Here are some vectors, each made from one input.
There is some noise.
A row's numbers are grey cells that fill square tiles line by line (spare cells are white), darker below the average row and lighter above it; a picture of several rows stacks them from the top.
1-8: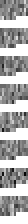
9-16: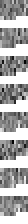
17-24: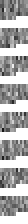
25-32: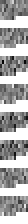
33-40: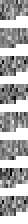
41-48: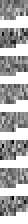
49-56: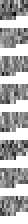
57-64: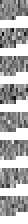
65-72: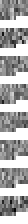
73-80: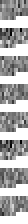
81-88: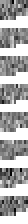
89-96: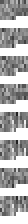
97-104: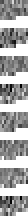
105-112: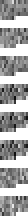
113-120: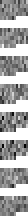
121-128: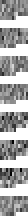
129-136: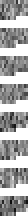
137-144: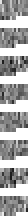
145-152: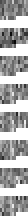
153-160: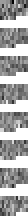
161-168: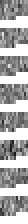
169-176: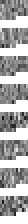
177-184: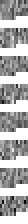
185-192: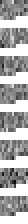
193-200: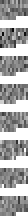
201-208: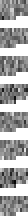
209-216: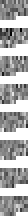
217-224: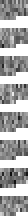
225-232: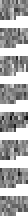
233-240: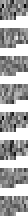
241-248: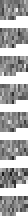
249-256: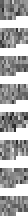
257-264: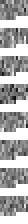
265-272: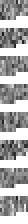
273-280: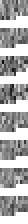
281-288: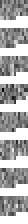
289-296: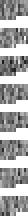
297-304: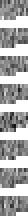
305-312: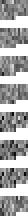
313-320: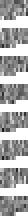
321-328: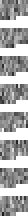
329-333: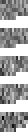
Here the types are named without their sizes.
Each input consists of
either a node of a tree, or a list of points on a line.
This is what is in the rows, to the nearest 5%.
About 20% of them hold a node of a tree. The rest are lists of points on a line.
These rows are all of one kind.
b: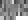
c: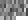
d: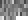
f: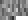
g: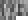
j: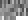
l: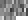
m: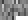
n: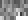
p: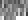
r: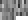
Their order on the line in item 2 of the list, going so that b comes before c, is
n, f, g, d, b, m, c, l, j, r, p.
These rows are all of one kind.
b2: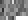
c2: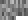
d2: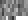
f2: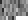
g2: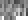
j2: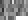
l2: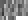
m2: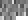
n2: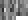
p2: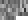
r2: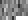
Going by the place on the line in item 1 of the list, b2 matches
d2, f2 and r2.
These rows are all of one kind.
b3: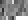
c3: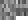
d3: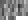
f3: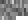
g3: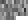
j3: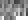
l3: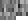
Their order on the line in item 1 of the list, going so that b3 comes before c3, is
l3, d3, b3, c3, f3, g3, j3.
